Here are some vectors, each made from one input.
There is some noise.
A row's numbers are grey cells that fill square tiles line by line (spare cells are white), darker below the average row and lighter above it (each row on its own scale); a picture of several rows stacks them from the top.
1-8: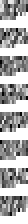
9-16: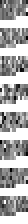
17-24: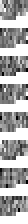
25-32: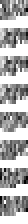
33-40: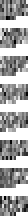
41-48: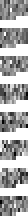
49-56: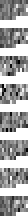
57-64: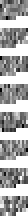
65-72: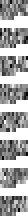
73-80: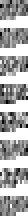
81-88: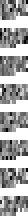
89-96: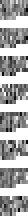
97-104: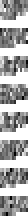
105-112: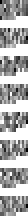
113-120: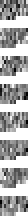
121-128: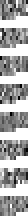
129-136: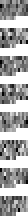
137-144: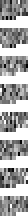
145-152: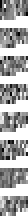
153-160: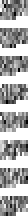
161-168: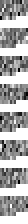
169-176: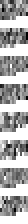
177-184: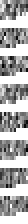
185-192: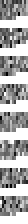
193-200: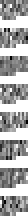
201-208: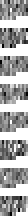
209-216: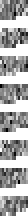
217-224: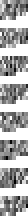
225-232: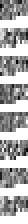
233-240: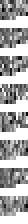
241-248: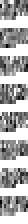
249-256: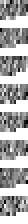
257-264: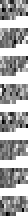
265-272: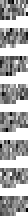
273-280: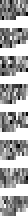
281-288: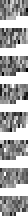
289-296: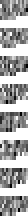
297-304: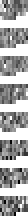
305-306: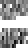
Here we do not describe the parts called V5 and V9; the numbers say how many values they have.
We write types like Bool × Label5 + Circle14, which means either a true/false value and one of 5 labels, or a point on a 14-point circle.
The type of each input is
Bool × (Tree7 + V5) × V9.
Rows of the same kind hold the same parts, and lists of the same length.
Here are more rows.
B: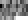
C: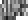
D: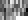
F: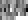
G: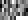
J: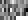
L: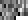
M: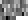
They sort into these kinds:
B, D, F, G, J
C, L, M

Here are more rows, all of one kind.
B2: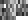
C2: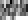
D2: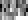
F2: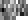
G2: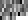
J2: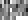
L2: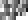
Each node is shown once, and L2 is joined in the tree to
B2.
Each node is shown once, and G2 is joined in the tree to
C2.
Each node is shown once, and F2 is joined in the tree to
D2 and J2.
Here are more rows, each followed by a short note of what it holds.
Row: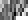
a true/false value, a value of V5 and a value of V9
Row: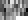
a node of a 7-node tree, a true/false value and a value of V9
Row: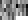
a node of a 7-node tree, a true/false value and a value of V9
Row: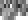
a true/false value, a value of V5 and a value of V9
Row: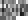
a node of a 7-node tree, a true/false value and a value of V9
